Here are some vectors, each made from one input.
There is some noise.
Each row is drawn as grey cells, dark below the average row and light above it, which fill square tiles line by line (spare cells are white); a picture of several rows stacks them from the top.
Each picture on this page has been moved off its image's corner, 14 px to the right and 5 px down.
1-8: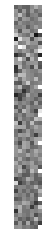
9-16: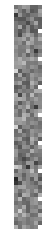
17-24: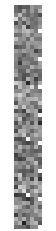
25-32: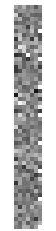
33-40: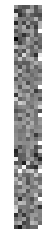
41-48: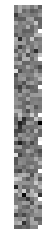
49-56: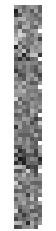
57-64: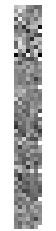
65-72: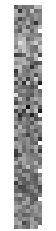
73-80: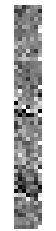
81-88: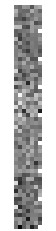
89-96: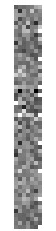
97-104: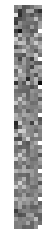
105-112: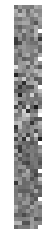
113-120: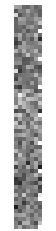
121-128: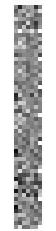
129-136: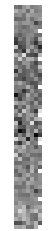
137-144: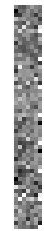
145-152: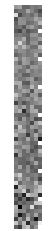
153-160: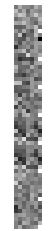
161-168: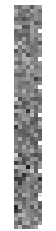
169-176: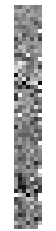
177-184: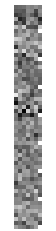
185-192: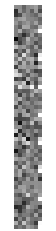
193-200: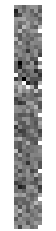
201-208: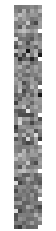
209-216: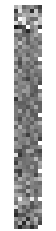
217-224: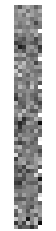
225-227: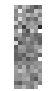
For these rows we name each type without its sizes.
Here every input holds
a point on a circle.
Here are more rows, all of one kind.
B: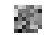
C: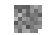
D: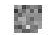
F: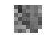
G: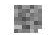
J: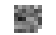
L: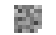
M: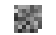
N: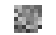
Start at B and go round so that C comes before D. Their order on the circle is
B, G, L, C, F, M, J, D, N.
